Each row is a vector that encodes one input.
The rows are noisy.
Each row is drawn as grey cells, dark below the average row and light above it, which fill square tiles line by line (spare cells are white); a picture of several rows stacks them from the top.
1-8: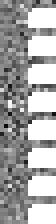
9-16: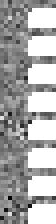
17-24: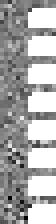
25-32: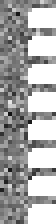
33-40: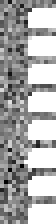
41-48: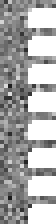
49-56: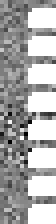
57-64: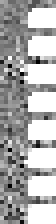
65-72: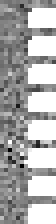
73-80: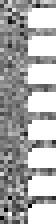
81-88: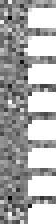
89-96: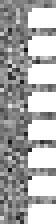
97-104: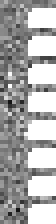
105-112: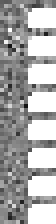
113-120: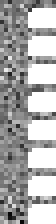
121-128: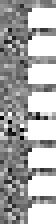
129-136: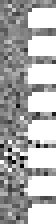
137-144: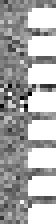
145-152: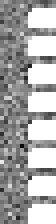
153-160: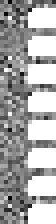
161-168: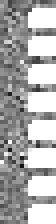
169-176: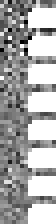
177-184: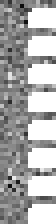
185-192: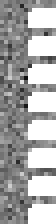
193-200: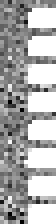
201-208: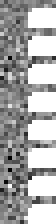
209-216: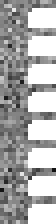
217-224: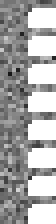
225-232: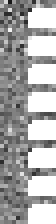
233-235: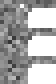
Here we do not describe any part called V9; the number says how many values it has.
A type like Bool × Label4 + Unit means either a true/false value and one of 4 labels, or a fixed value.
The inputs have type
Bool × Bool × Bool × Bool × (Line5 × V9 + List2(Line7)).
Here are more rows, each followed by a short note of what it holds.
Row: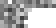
four true/false values, together with a list of one item
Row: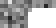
four true/false values, together with the empty list
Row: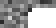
four true/false values, together with the empty list
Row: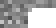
four true/false values, together with a list of two items
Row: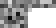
a point on a 5-point line, four true/false values and a value of V9
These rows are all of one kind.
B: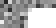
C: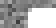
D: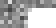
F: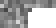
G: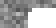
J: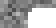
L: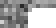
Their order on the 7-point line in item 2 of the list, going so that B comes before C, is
B, G, D, F, C, J, L.
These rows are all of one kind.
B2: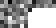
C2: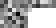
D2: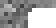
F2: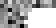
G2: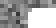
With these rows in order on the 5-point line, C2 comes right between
D2 and G2.
